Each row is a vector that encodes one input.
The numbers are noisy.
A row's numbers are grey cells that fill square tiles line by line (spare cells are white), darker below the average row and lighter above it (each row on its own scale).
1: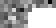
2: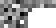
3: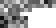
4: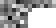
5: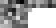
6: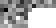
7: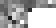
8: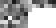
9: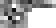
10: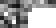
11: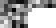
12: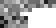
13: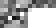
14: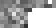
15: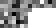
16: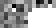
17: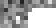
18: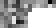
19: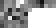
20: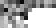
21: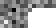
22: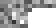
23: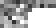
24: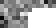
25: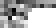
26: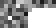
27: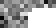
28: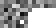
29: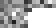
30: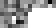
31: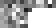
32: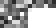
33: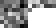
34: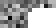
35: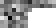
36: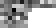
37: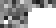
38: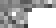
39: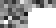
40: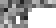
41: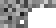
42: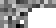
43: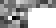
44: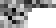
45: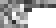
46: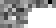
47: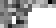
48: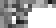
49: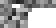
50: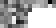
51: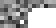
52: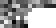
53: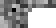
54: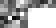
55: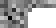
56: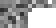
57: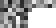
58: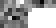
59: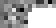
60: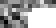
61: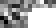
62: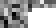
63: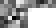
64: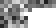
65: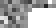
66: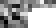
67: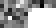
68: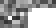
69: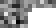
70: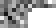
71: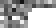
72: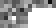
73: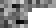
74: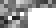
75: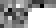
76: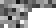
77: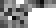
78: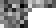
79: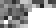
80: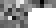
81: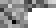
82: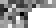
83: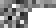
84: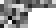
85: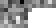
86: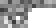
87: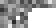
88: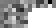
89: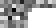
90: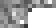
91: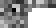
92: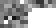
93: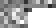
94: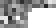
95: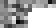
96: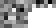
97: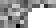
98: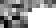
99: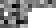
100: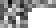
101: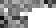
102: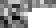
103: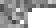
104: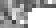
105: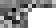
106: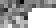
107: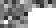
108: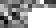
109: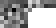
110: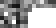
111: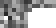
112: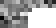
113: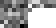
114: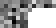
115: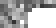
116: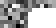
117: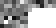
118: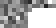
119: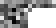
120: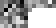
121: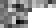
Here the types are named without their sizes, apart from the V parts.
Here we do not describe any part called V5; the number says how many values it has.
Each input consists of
either a point on a circle, or three true/false values and a value of V5.
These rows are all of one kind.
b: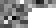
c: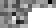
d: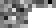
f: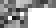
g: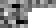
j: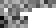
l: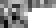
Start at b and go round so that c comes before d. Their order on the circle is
b, f, j, l, g, c, d.
